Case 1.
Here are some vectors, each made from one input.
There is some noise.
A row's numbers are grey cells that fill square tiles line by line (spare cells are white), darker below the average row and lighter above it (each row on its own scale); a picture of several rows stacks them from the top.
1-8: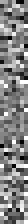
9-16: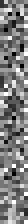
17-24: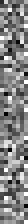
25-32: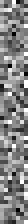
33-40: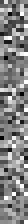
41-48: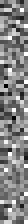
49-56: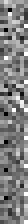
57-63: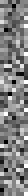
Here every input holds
a point on a 9-point circle and a true/false value.
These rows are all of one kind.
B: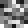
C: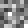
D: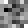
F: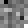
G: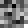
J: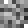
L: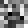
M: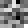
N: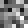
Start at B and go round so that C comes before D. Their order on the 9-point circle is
B, M, C, F, N, G, D, L, J.
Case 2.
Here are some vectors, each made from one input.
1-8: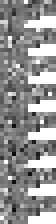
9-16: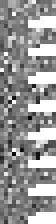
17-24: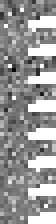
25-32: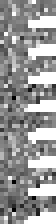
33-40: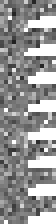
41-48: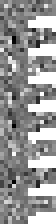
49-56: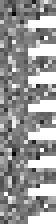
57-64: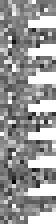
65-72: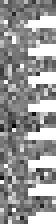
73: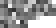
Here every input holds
either a point on a 5-point line, or a point on a 6-point line.
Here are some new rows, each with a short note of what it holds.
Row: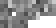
a point on a 5-point line
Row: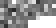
a point on a 5-point line
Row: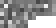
a point on a 5-point line
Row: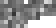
a point on a 6-point line
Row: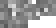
a point on a 5-point line
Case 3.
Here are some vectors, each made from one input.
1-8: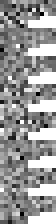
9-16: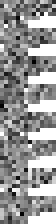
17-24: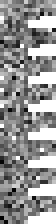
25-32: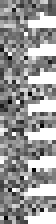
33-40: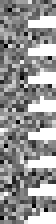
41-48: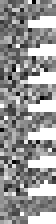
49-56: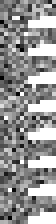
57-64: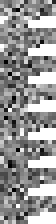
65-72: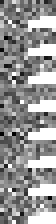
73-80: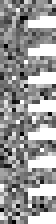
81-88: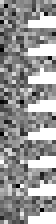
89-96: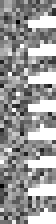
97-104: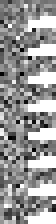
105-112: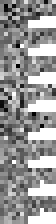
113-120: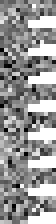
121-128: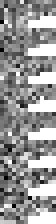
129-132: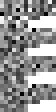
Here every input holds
a point on a 10-point circle, together with either a fixed value, or four true/false values.
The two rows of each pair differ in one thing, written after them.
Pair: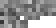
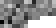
one of the four true/false values
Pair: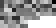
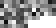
the place on the 10-point circle
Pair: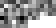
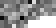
one of the four true/false values
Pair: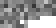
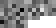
the place on the 10-point circle
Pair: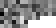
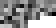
one of the four true/false values
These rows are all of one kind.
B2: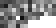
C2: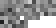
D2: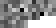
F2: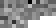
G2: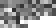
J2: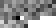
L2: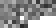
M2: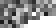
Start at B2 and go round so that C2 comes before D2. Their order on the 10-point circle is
B2, F2, M2, G2, J2, L2, C2, D2.
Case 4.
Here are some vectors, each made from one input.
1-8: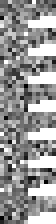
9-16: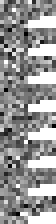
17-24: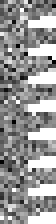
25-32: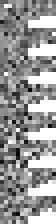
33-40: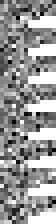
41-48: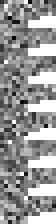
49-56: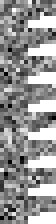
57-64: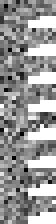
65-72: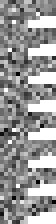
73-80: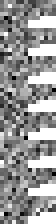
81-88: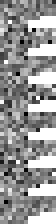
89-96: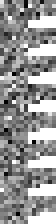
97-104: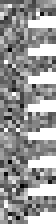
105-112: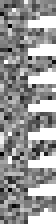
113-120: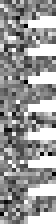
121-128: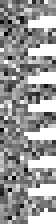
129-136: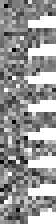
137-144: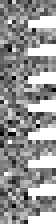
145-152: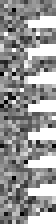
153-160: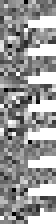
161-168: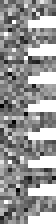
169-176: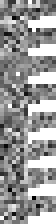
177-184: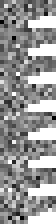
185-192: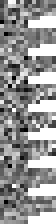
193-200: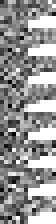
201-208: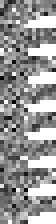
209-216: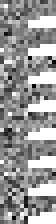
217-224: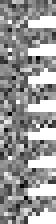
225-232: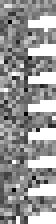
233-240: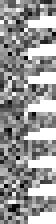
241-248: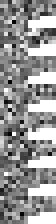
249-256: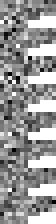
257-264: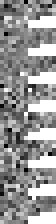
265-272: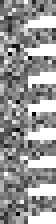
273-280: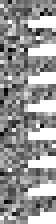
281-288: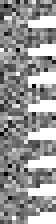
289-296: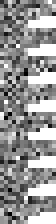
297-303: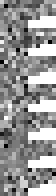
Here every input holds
a point on a 5-point circle and four true/false values.
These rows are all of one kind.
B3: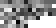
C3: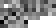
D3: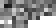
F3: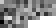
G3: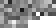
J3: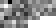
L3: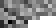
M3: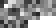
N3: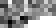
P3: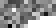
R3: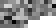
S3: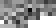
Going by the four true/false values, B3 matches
C3 and J3.
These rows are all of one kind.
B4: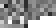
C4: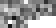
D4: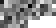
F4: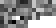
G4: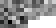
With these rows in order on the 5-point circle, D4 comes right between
C4 and G4.
